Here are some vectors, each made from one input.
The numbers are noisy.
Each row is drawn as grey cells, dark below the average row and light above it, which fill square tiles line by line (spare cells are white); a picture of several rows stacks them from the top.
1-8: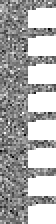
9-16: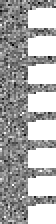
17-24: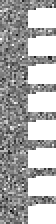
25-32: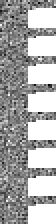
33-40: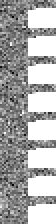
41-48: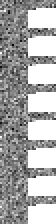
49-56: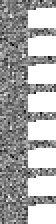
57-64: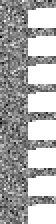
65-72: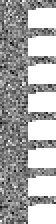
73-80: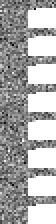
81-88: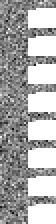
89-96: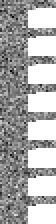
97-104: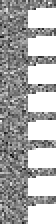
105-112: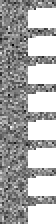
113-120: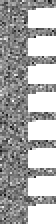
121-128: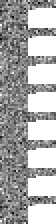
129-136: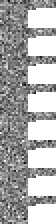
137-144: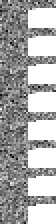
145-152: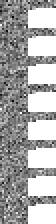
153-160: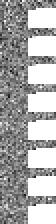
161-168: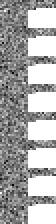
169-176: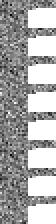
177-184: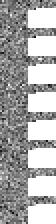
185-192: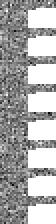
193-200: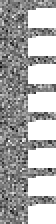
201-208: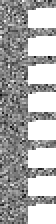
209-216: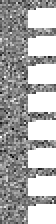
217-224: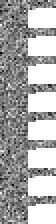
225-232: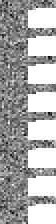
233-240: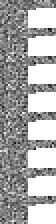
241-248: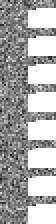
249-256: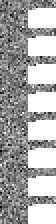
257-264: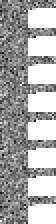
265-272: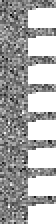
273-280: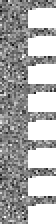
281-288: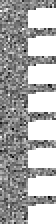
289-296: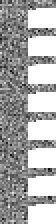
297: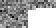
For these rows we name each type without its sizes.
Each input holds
either a point on each of two circles, or three true/false values.
